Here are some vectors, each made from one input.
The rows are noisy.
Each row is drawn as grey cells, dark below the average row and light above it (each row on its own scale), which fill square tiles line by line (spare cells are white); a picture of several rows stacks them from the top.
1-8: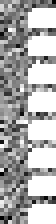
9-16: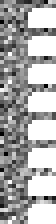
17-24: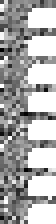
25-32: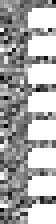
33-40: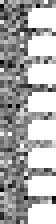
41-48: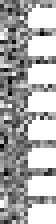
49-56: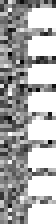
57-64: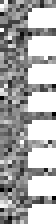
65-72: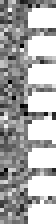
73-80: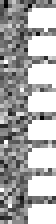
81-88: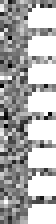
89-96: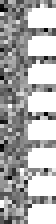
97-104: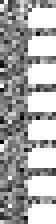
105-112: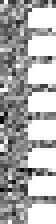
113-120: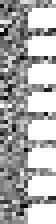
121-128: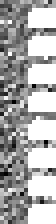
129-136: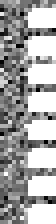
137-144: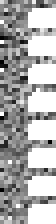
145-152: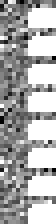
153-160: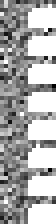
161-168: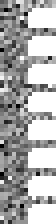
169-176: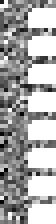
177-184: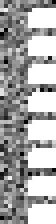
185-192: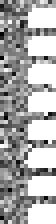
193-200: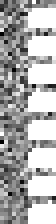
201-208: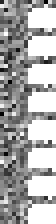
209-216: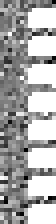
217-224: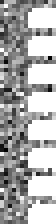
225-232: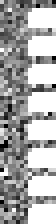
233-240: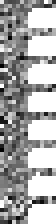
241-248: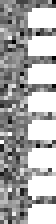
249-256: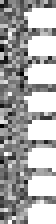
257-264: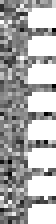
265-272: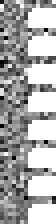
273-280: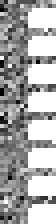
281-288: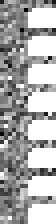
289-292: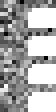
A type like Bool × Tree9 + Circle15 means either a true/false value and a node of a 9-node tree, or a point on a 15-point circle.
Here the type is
Label9 × (Label9 + Line10).
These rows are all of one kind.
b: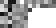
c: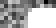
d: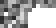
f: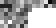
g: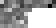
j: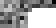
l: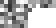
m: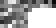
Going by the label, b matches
f and m.
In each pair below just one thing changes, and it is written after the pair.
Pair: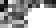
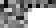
the place on the 10-point line
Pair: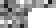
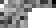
the label
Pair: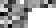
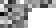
the label
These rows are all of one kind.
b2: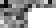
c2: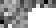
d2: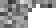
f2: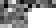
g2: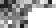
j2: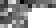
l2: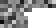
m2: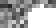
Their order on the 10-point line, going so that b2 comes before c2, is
b2, f2, c2, g2, m2, j2, l2, d2.
